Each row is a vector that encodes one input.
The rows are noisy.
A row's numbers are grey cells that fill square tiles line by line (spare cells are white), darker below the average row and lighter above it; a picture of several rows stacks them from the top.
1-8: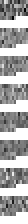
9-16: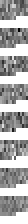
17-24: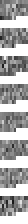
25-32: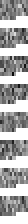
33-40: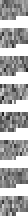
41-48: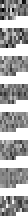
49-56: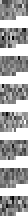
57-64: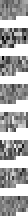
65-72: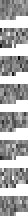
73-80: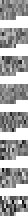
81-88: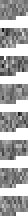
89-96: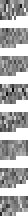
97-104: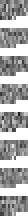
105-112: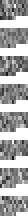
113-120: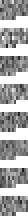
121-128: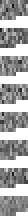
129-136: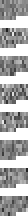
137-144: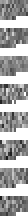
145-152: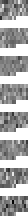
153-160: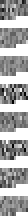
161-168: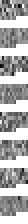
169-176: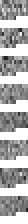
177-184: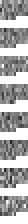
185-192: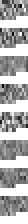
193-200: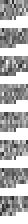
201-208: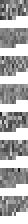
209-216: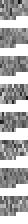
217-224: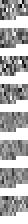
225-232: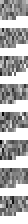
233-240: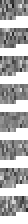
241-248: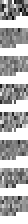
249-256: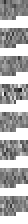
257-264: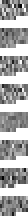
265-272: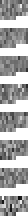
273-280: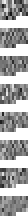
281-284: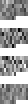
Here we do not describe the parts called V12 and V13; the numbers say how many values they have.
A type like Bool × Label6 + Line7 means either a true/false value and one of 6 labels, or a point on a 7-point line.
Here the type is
(Bool × Bool × Bool + Tree10) × V13 + V12.
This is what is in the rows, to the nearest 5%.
About 20% of them hold a value of V12. The rest hold a value of V13, together with either a node of a 10-node tree, or three true/false values.
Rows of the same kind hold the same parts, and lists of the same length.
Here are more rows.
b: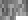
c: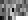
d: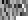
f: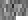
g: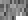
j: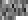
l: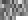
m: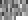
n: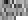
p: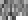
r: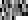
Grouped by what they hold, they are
b, g, j, p, r
c
d, f, l, m, n

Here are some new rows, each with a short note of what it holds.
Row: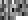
a value of V12
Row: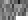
three true/false values and a value of V13
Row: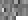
a node of a 10-node tree and a value of V13
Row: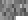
three true/false values and a value of V13
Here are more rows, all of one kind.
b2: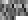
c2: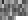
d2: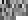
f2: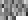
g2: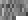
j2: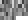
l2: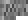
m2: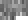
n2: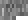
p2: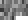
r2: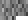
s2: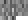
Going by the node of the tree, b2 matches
g2 and n2.
